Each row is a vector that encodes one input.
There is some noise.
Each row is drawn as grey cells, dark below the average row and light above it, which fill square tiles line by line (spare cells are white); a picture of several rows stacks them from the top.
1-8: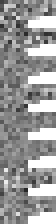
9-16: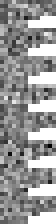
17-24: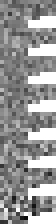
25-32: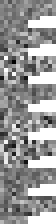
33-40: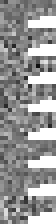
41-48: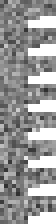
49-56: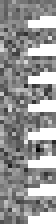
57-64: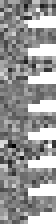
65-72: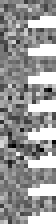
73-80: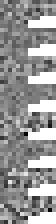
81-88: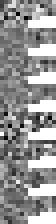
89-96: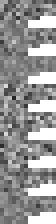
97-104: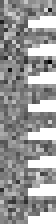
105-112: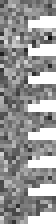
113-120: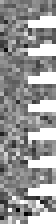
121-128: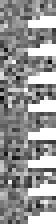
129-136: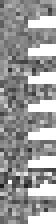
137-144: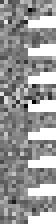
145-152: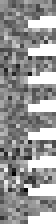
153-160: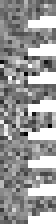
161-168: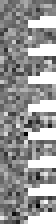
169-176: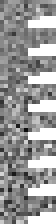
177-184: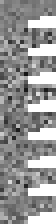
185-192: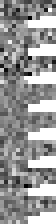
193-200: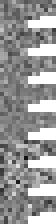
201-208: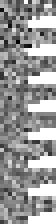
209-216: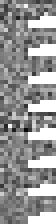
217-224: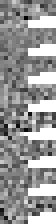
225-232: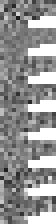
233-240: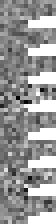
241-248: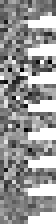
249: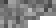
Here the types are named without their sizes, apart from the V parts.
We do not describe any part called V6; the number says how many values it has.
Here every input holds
a node of a tree, together with either a node of a tree, or a true/false value and two values of V6.
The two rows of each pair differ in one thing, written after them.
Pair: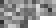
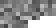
the node of the tree
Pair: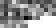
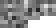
the true/false value
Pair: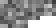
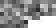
the node of the tree
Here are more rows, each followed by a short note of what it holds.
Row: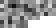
a node of a tree, a true/false value and two values of V6
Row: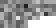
a node of each of two trees
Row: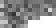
a node of each of two trees
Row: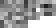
a node of each of two trees
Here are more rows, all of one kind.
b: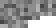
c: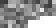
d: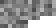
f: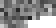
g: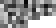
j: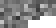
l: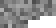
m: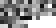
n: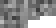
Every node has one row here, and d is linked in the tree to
m.
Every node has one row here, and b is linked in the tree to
l.
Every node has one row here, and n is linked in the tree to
c.
